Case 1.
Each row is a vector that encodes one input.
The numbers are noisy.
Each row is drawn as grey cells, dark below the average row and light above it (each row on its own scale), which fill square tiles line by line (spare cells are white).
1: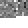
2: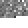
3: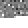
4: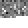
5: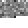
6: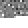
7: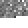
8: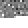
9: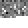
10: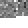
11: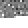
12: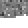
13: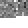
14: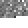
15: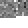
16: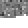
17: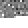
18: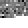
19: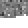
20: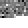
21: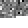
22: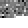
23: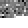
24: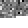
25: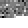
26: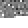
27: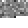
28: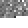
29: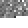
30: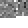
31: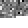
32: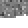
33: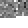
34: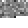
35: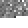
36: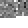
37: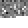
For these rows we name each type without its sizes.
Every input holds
a node of a tree.
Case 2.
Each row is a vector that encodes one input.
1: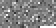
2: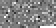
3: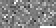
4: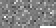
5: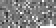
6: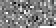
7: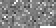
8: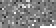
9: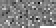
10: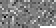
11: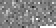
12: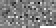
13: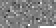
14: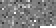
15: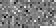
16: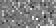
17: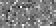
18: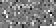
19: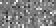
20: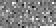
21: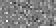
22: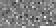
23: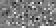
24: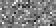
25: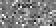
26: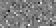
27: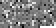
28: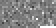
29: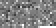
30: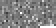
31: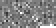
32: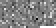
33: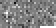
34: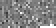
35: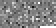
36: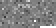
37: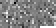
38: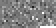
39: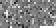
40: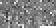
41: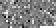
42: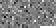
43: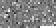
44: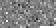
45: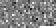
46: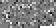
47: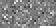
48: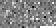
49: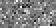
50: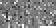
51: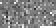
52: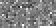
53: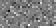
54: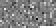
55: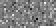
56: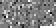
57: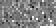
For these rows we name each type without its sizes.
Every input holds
four true/false values.
